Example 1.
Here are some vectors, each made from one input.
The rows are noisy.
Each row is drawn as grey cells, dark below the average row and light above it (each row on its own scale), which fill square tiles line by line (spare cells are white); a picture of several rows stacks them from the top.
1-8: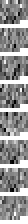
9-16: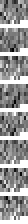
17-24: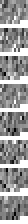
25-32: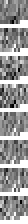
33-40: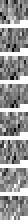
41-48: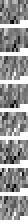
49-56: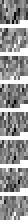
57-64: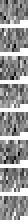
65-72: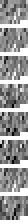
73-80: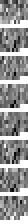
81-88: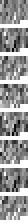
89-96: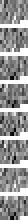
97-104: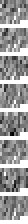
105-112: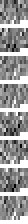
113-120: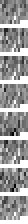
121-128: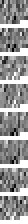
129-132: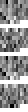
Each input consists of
a node of an 8-node tree and a true/false value.
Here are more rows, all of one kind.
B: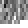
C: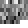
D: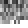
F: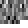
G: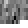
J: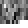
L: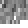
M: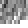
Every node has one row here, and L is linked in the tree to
B and M.
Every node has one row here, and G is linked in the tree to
B and J.
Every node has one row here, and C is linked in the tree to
B.
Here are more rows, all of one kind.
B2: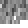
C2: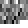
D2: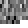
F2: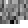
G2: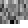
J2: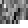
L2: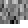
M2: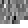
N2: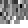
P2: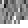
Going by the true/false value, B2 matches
N2 and P2.
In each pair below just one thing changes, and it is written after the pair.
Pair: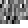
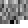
the node of the tree
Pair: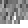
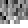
the node of the tree
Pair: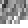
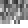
the node of the tree
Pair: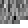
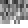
the true/false value
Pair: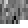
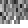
the true/false value
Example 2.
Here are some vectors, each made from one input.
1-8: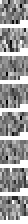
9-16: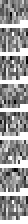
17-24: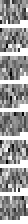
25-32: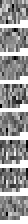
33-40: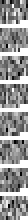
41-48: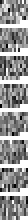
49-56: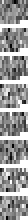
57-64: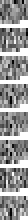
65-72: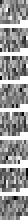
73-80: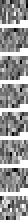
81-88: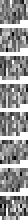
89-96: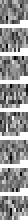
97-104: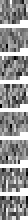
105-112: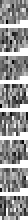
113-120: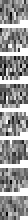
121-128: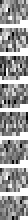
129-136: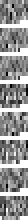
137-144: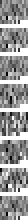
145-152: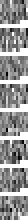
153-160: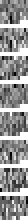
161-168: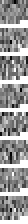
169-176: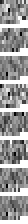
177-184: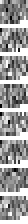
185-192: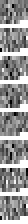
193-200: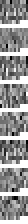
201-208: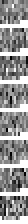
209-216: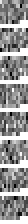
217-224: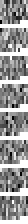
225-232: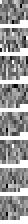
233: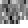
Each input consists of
either a point on a 15-point line, or three true/false values.
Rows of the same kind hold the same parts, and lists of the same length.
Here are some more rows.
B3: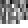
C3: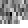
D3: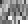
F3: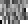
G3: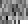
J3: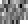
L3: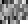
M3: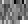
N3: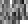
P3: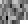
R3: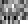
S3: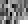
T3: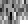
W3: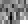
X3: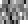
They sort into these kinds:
B3, F3, L3, M3, N3, R3
C3, D3, G3, J3, P3, S3, T3, W3, X3

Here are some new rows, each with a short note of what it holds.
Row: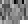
three true/false values
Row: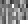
three true/false values
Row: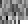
a point on a 15-point line
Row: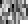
a point on a 15-point line
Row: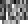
three true/false values
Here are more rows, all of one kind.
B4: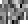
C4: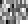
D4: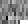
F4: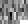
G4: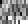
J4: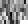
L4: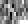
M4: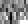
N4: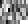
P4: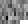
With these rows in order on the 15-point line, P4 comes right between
B4 and D4.
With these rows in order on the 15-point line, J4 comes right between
B4 and M4.
